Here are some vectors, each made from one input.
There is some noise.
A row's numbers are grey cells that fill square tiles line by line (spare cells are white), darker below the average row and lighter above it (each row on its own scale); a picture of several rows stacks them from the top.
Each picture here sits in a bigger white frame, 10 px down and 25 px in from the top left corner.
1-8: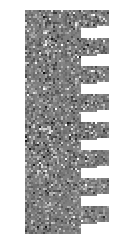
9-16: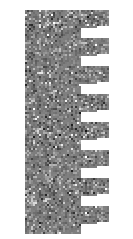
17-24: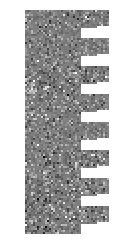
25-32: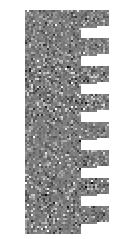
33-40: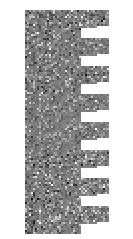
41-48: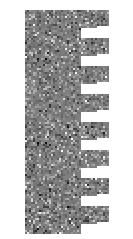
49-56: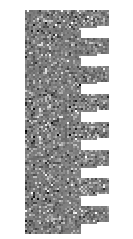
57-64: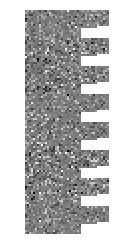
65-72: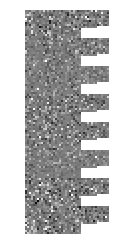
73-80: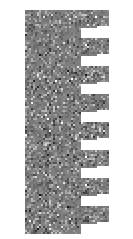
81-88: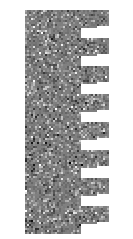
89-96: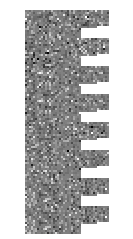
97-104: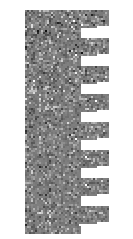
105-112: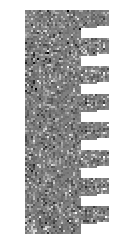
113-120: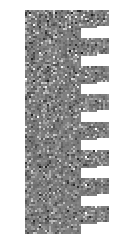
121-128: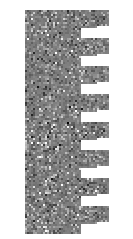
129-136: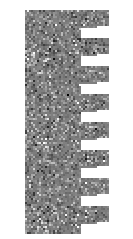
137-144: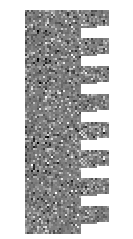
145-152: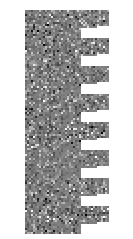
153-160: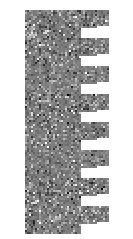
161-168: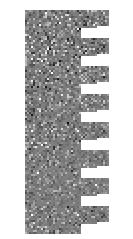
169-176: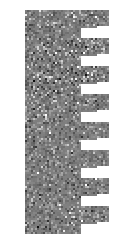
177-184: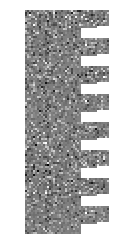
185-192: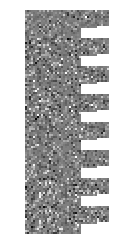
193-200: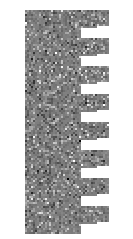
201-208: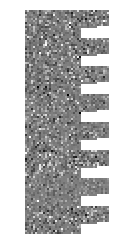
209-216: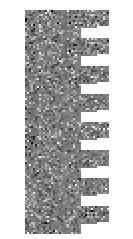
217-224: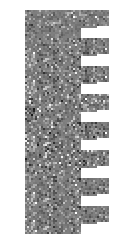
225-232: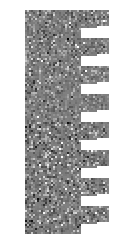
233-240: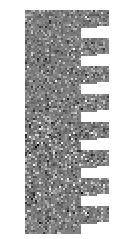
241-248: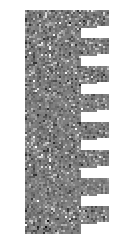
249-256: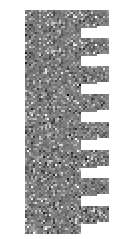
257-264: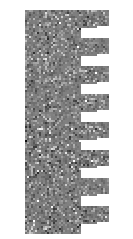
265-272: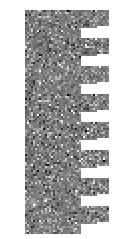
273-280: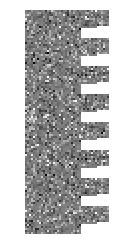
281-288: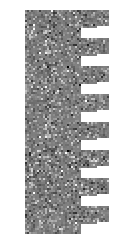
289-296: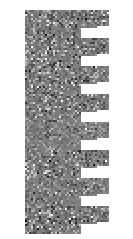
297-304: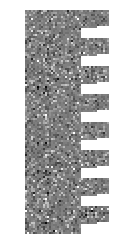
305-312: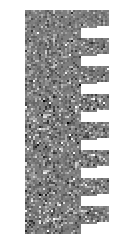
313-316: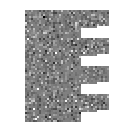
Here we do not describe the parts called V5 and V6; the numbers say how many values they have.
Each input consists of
one of 9 labels, together with either a node of a 14-node tree, or a value of V5 and a value of V6.
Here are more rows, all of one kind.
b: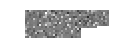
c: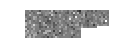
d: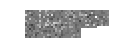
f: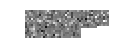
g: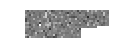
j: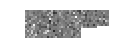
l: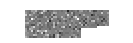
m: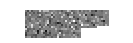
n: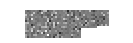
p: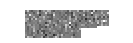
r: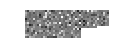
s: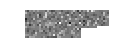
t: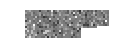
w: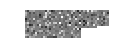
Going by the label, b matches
g, r, s and w.
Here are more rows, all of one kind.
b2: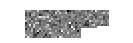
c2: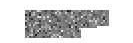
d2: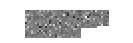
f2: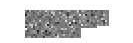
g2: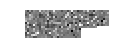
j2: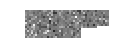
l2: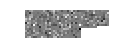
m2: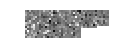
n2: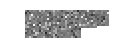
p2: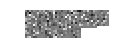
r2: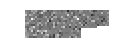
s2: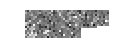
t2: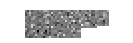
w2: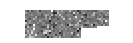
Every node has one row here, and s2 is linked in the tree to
c2, g2 and r2.
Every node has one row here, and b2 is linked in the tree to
l2 and w2.
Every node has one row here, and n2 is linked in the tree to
d2.
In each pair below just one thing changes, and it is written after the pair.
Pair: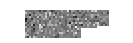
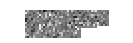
the value of V5
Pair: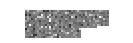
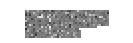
the value of V6
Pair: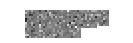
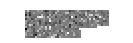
the label
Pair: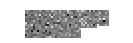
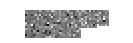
the value of V5
